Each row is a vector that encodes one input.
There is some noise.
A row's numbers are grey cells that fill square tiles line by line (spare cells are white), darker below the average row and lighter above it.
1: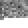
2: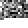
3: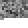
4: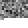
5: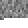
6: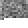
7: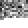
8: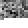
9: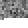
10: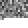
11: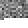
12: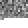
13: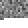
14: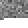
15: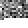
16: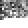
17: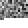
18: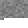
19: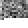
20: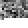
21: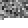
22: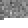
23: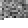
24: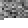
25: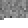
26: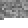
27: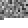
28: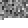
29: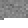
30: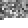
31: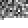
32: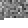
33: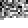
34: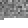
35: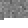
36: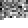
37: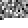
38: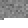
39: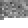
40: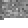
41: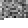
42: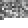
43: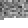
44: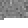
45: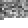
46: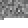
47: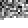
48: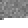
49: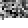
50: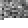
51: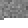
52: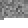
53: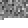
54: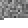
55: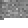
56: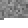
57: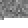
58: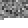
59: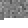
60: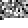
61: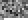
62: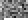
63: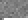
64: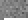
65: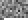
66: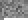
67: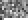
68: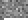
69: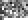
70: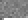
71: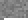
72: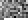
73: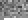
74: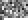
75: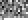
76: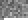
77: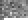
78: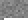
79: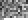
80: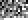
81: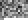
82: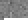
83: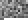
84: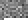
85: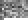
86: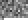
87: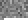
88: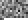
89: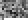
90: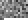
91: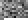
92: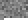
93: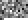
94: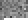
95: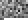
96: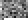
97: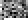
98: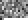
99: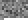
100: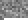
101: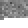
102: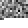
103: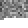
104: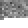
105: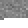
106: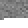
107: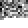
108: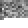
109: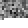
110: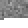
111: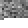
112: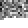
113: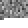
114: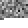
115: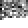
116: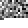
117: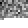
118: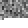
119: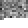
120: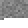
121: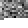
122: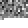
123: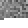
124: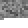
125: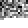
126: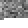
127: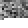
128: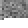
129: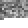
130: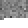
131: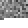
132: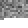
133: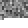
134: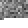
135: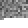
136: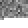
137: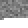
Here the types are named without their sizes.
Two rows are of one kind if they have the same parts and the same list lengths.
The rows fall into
2 kinds.
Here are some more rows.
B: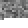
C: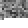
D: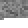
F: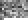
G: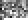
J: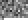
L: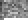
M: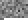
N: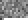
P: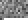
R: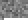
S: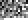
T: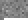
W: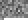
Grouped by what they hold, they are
B, C, D, F, G, J, M, N, P, R, S, T, W
L

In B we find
a point on a circle.
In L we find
a fixed value.
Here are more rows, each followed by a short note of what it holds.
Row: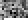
a point on a circle
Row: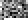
a point on a circle
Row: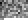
a fixed value
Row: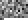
a point on a circle
